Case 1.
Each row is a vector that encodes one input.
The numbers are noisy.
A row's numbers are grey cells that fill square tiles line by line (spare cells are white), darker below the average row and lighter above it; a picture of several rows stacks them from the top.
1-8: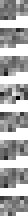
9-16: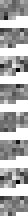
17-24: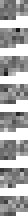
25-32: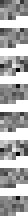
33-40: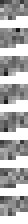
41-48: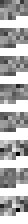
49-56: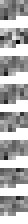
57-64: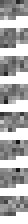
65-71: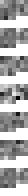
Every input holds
either a point on an 8-point circle, or a fixed value.
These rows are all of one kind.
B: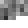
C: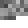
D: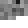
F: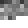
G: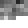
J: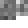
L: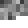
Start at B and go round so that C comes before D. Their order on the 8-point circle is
B, J, C, L, F, G, D.
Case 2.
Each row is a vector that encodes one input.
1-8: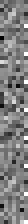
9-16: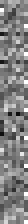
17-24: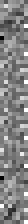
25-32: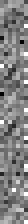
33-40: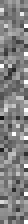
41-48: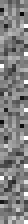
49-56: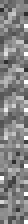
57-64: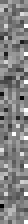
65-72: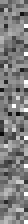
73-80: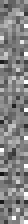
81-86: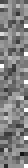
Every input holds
either a fixed value, or four true/false values.
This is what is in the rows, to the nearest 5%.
About 5% of them hold a fixed value. The rest hold four true/false values.
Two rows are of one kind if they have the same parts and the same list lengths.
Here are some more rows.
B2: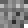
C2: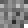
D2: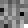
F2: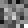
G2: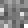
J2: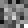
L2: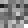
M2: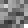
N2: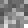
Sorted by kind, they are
B2, C2, D2, G2, L2, M2, N2
F2, J2

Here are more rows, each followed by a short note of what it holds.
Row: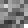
four true/false values
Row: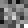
a fixed value
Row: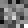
a fixed value
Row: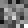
a fixed value
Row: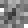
four true/false values
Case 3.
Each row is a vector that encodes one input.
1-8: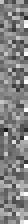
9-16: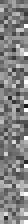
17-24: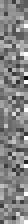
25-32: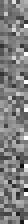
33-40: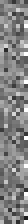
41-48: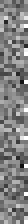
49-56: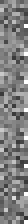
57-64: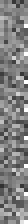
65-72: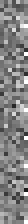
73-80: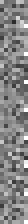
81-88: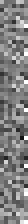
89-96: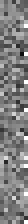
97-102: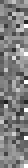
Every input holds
four true/false values.
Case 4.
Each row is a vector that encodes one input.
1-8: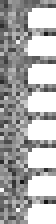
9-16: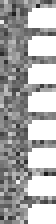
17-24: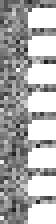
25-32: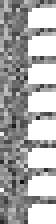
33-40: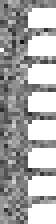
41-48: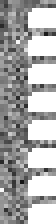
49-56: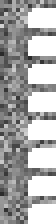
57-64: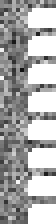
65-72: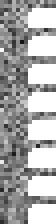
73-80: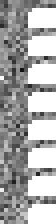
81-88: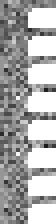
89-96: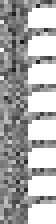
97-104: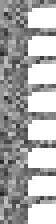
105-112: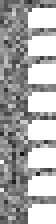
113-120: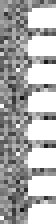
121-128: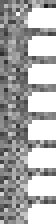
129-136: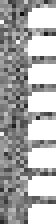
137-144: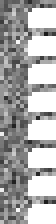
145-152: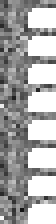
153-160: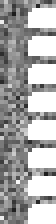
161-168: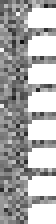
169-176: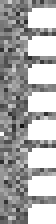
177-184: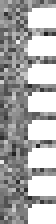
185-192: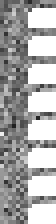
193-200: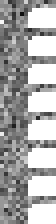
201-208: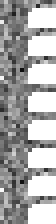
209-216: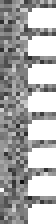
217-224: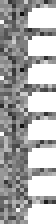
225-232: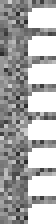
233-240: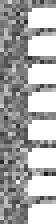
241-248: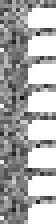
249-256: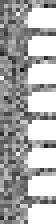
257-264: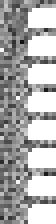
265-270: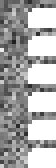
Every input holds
a point on an 11-point line.
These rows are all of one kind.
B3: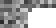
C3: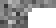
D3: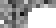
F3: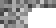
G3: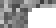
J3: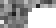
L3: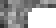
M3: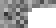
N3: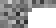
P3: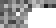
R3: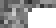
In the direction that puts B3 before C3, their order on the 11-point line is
P3, F3, B3, R3, L3, C3, N3, M3, G3, J3, D3.
